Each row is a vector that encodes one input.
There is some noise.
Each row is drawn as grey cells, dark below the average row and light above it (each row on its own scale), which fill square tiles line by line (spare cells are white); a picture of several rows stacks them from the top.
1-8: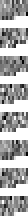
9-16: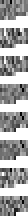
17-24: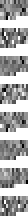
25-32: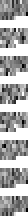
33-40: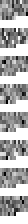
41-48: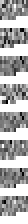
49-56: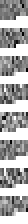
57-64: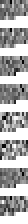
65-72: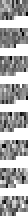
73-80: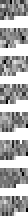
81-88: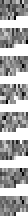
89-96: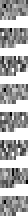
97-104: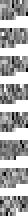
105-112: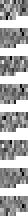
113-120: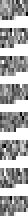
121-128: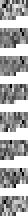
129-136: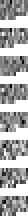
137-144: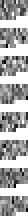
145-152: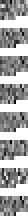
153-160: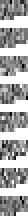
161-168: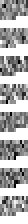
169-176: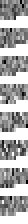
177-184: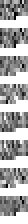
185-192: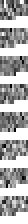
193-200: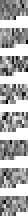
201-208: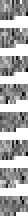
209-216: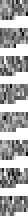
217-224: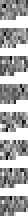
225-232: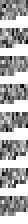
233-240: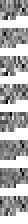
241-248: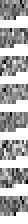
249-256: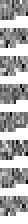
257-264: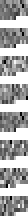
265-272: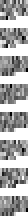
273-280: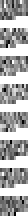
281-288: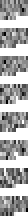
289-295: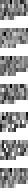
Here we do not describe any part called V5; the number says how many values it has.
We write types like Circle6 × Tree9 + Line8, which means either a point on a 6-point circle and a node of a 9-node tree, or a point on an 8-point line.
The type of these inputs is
List2(Line4) × V5.
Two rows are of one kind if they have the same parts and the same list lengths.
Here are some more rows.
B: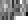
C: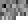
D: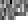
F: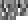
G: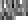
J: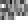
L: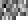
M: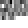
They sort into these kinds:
B, C, L
D, F, G
J, M

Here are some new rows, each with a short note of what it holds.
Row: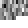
a value of V5, together with a list of one item
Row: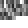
a value of V5, together with the empty list
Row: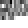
a value of V5, together with a list of one item
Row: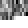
a value of V5, together with a list of two items
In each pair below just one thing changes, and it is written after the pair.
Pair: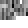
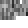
the place on the 4-point line in item 1 of the list
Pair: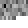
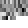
the value of V5
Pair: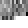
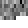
the value of V5
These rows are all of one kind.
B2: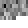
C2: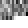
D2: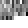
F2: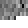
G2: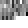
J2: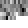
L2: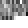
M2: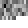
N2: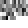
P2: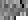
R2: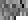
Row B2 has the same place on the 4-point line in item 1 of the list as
C2, J2 and R2.
